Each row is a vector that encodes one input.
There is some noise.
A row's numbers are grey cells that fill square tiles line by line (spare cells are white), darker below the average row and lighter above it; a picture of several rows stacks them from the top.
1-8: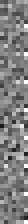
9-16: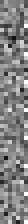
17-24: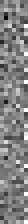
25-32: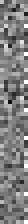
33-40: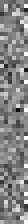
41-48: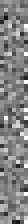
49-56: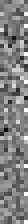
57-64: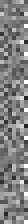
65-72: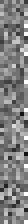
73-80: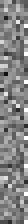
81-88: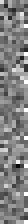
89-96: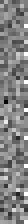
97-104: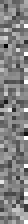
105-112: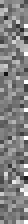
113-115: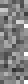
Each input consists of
either a point on a 6-point line, or a node of a 10-node tree and a true/false value.
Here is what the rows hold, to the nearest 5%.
About 25% of them hold a point on a 6-point line. The rest hold a node of a 10-node tree and a true/false value.
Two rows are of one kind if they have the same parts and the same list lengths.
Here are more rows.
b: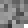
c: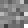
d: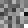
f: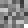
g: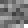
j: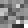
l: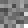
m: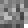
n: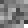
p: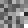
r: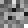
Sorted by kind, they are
b, c, f, g, j, l, m, n
d, p, r

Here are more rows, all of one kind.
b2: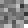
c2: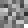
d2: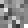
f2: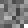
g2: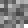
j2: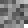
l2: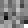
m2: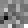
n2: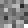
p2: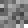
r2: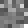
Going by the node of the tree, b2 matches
g2, j2, n2 and p2.
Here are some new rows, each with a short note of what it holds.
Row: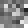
a point on a 6-point line
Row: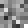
a node of a 10-node tree and a true/false value
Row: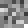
a node of a 10-node tree and a true/false value
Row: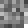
a node of a 10-node tree and a true/false value
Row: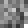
a node of a 10-node tree and a true/false value
